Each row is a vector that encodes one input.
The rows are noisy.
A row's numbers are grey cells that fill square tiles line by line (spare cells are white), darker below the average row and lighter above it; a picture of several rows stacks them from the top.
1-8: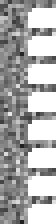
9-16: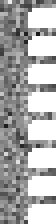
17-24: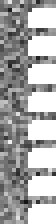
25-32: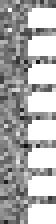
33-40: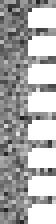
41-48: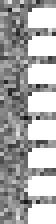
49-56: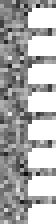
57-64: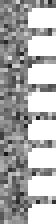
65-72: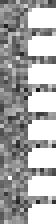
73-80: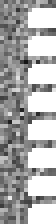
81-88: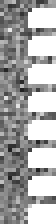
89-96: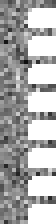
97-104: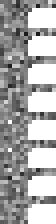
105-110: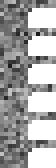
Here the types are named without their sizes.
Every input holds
either a point on a circle, or a point on a line, or three true/false values.
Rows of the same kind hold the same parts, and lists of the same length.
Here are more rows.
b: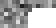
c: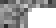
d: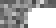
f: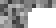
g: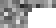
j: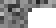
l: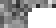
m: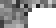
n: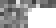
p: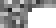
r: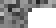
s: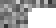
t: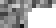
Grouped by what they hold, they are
b, g, j, l, m, p, r
c, d, n, s
f, t

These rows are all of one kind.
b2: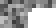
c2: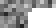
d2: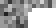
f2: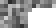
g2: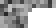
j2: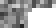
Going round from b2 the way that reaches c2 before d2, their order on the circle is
b2, f2, j2, c2, d2, g2.
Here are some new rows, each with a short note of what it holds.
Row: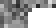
three true/false values
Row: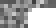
a point on a line
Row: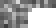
a point on a line
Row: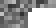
three true/false values
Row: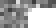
a point on a line
